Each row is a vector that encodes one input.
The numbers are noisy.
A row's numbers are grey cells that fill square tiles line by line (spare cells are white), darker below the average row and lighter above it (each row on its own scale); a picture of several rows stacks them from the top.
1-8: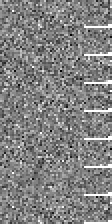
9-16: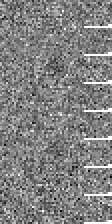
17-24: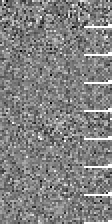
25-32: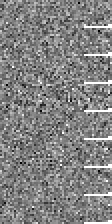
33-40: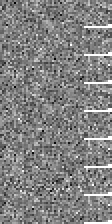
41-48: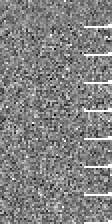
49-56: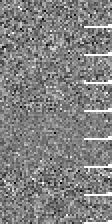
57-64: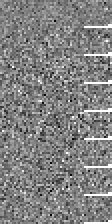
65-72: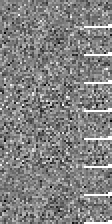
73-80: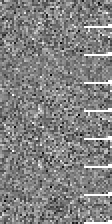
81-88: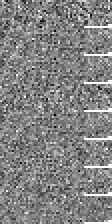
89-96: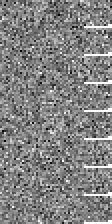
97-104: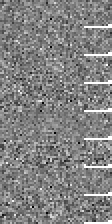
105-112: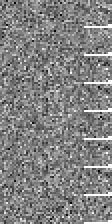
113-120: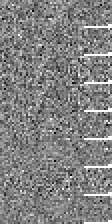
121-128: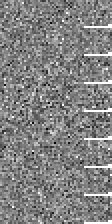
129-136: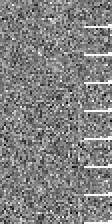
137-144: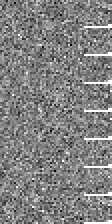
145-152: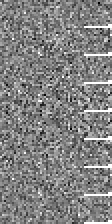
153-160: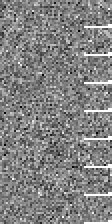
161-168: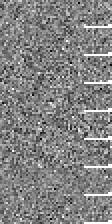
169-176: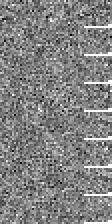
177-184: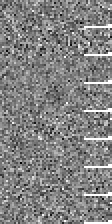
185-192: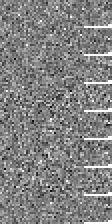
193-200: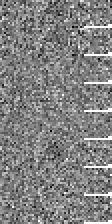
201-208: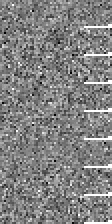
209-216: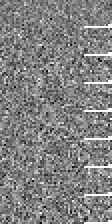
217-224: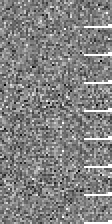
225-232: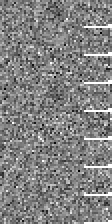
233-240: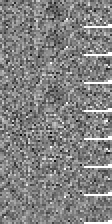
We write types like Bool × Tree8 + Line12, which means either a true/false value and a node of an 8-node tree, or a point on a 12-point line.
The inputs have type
Circle14 + Circle17.
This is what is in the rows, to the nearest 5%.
About 50% of them hold a point on a 14-point circle. The rest hold a point on a 17-point circle.
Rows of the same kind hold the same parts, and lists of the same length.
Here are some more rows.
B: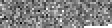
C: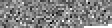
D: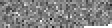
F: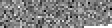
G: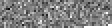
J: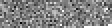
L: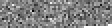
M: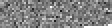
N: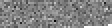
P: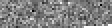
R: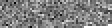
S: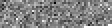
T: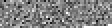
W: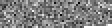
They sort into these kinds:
B, D, G, J, L, M, N, P
C, F, R, S, T, W

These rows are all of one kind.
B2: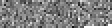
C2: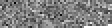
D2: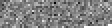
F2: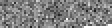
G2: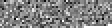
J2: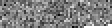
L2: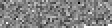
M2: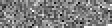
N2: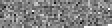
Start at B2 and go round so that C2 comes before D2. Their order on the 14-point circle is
B2, J2, F2, C2, M2, N2, D2, L2, G2.
